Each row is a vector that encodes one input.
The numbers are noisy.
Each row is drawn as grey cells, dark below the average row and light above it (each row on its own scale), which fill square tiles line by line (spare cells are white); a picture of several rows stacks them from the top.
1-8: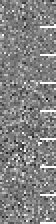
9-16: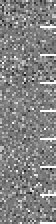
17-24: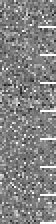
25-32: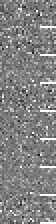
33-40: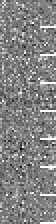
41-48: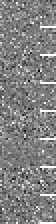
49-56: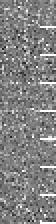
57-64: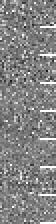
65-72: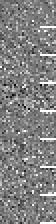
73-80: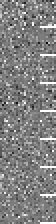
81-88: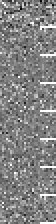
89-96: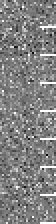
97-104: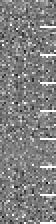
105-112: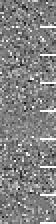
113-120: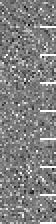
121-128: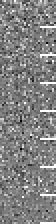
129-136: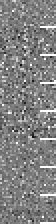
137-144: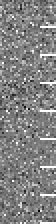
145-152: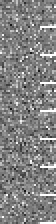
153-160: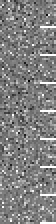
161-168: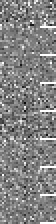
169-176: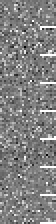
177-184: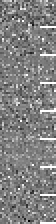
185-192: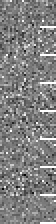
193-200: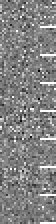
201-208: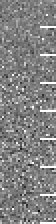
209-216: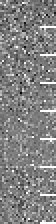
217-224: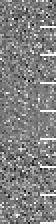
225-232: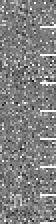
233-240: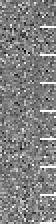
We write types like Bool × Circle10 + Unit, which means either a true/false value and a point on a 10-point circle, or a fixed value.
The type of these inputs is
(Circle15 + Unit) × Tree16.
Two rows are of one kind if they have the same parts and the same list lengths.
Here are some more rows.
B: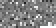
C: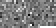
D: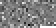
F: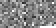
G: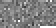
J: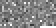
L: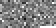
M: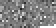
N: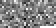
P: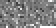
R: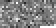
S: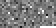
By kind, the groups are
B, F, L, M, N, R
C, D, G, J, P, S

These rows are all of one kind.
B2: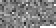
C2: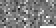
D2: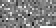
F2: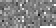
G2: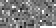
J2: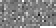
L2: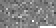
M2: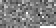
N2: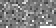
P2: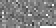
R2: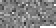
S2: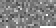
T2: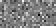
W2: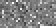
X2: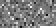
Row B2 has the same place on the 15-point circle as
J2, M2, R2 and T2.
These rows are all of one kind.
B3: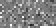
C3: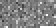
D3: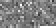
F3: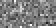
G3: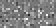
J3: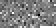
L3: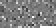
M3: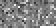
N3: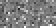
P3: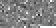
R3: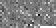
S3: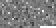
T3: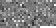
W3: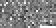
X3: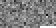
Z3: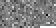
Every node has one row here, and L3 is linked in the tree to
B3.
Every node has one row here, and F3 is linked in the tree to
W3.
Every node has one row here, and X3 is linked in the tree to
B3, D3 and Z3.
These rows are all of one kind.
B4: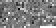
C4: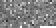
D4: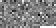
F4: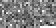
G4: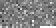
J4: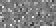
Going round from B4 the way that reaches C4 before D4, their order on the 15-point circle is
B4, C4, G4, D4, J4, F4.
